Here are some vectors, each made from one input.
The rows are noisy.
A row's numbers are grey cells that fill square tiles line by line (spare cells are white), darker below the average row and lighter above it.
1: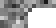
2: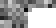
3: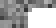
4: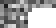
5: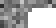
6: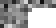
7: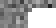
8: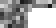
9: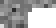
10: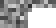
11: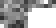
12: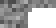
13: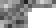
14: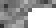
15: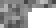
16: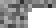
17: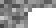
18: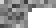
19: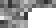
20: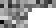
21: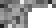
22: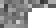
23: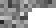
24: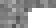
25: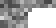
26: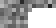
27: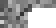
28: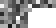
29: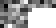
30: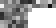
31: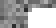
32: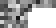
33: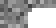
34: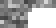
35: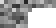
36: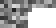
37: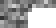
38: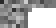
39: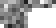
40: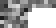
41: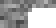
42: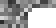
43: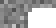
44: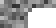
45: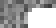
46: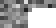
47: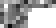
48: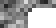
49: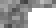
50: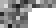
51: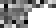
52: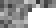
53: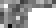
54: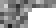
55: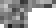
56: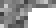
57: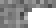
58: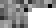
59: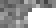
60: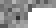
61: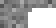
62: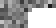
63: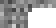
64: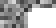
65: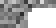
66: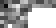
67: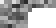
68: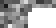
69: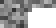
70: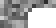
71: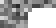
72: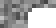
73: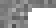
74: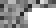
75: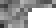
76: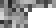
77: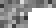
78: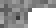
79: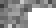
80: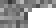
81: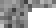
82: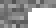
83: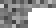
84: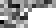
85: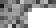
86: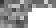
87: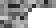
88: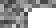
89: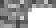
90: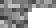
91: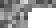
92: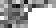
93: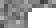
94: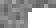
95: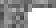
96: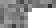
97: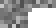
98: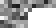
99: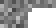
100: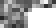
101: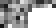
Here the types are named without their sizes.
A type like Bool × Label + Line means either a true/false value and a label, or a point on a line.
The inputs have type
Bool × Label + Tree.
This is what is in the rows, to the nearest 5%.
About 60% of them hold a label and a true/false value. The rest hold a node of a tree.
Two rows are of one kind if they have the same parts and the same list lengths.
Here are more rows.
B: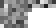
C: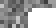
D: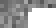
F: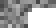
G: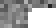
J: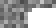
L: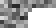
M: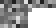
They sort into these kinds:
B, C, M
D, F, G, J, L

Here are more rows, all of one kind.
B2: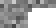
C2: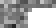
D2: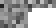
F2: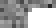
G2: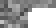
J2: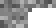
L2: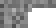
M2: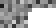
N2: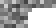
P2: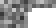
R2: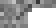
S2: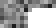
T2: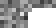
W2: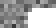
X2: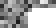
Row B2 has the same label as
C2, D2, L2 and R2.
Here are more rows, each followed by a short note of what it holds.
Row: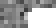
a label and a true/false value
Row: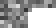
a label and a true/false value
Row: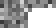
a node of a tree
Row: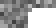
a node of a tree
